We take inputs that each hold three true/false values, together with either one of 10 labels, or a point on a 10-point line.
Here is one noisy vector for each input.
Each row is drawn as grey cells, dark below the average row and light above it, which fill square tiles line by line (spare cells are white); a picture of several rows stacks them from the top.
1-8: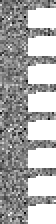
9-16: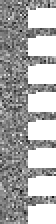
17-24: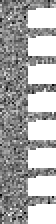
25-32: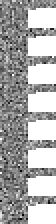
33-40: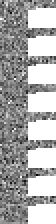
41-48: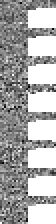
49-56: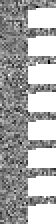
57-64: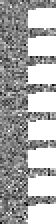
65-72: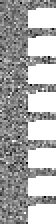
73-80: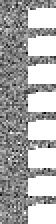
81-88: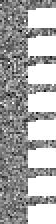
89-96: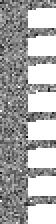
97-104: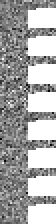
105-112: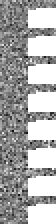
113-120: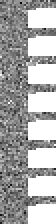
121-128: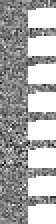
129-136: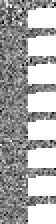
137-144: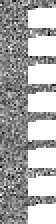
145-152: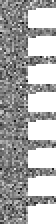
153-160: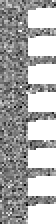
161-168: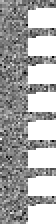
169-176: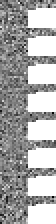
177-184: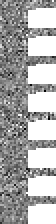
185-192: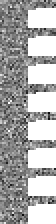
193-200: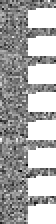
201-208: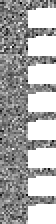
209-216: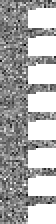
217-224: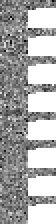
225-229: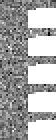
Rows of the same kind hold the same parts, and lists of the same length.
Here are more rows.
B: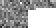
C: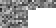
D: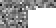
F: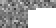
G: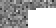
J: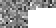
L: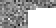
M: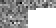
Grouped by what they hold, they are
B, C, D, F, G
J, L, M

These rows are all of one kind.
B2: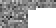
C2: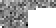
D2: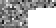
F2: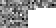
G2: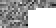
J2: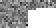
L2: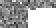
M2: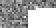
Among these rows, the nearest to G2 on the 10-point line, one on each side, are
D2 and L2.
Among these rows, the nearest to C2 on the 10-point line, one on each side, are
L2 and M2.
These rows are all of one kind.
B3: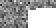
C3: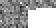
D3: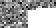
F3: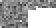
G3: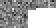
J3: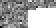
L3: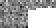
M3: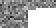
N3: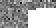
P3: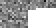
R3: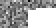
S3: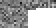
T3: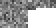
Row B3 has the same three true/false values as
C3, L3 and R3.
